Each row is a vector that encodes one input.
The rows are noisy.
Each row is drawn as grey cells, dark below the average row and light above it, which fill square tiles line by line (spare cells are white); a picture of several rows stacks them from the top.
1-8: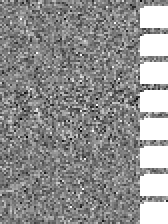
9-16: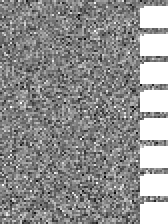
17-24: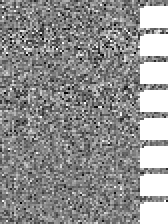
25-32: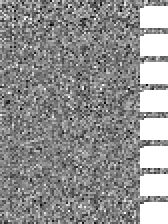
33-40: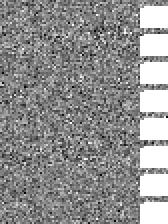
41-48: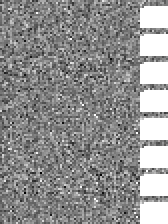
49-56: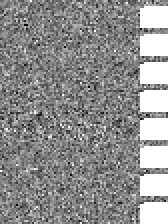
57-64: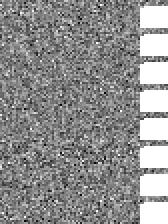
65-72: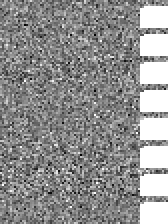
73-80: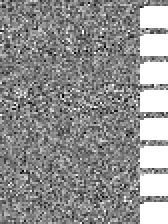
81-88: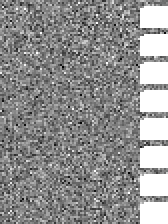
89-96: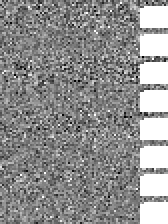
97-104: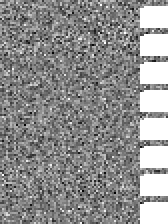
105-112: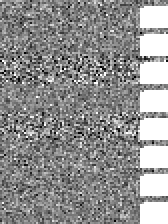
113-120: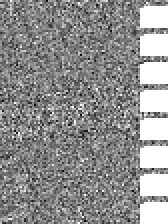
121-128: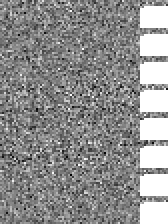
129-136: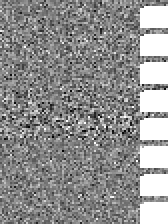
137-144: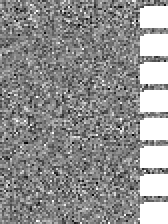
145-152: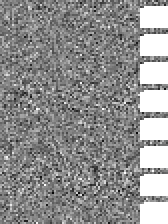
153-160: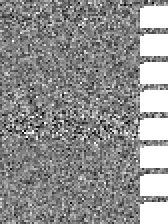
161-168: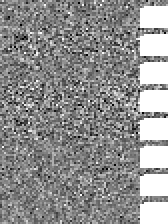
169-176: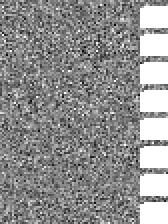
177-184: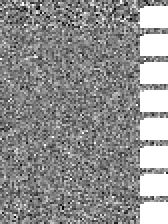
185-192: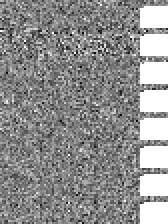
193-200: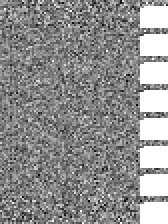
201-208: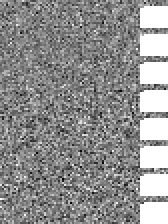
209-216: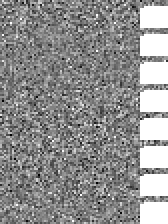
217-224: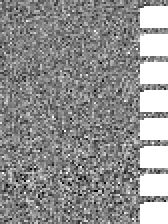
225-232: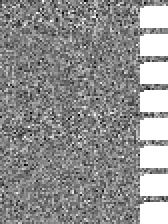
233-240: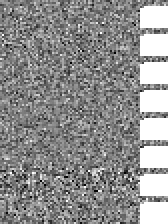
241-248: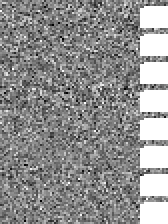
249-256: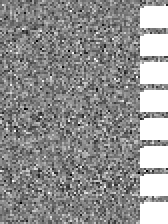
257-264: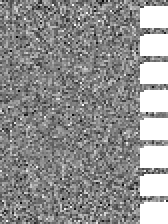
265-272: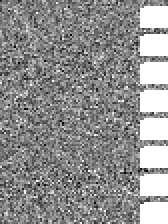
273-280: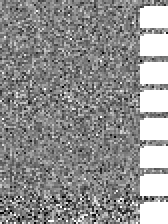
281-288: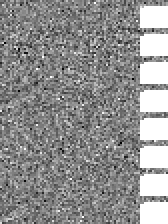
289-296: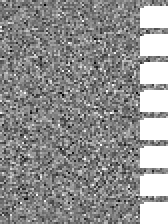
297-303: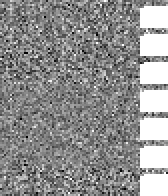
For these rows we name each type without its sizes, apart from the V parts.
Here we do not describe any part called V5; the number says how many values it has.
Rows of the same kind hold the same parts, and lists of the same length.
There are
3 kinds of row.
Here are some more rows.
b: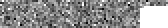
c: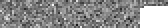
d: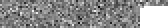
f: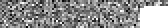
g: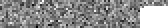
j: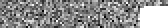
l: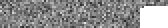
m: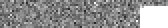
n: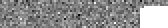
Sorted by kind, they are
b, d, g, m, n
c, l
f, j

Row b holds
a point on a circle.
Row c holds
a label and a value of V5.
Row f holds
a fixed value.
